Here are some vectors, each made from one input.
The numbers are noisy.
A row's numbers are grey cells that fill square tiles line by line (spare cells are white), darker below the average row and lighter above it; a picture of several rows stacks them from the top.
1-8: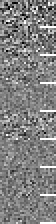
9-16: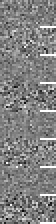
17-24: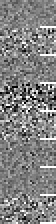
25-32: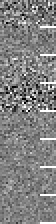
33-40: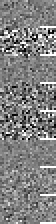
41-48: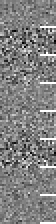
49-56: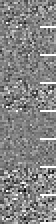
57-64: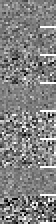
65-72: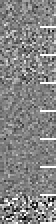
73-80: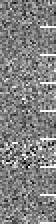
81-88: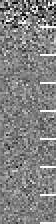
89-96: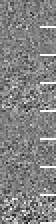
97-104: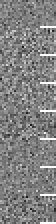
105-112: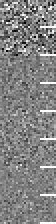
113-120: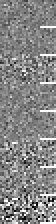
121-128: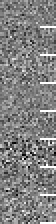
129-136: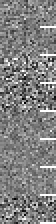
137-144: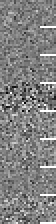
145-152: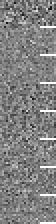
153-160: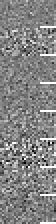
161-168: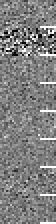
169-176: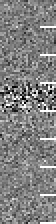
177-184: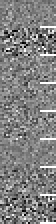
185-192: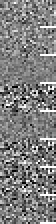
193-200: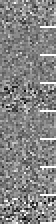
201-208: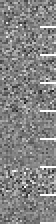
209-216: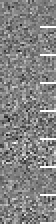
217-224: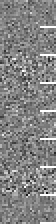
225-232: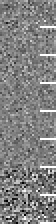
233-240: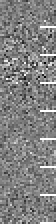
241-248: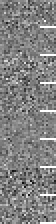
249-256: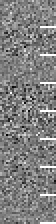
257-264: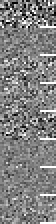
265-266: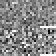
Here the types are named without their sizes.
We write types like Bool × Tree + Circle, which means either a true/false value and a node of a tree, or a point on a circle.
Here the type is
(Circle + Line) × (Circle + Unit).
